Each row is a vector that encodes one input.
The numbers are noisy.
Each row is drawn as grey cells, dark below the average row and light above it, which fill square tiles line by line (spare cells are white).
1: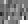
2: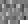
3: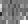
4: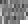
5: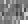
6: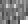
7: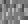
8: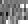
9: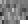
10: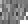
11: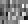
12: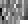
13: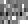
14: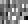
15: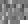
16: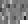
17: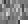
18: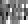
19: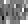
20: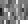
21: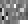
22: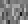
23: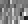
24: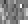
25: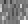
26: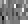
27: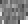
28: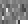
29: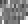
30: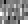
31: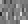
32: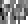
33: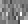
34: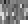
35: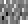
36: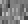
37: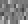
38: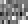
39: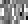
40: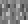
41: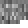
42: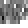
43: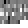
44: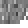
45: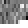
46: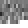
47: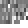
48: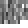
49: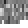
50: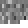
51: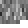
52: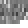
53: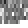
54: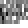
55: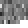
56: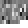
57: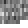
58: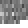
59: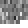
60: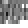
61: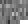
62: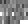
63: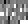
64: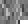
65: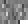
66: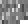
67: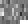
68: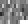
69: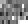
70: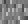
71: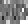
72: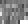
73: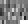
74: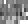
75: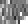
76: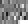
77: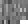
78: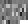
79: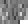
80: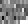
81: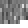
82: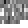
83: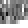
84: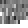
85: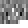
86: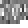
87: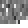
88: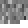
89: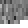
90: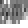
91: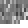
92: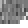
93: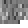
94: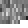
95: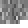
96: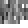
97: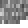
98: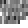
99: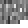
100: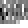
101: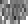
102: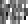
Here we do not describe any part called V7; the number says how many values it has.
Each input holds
a node of a 10-node tree, together with either three true/false values, or a value of V7.
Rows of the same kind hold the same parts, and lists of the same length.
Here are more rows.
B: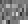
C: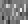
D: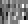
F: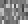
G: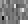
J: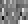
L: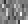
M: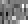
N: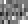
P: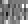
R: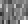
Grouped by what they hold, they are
B, C, D, G, J, M, N, P, R
F, L

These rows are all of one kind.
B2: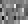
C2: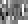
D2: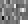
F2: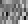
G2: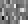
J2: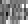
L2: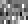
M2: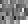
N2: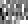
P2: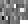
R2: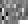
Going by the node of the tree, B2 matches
D2, F2, G2 and P2.
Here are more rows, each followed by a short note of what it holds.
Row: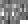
a node of a 10-node tree and three true/false values
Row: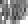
a node of a 10-node tree and three true/false values
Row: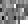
a node of a 10-node tree and a value of V7
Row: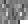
a node of a 10-node tree and three true/false values
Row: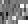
a node of a 10-node tree and a value of V7
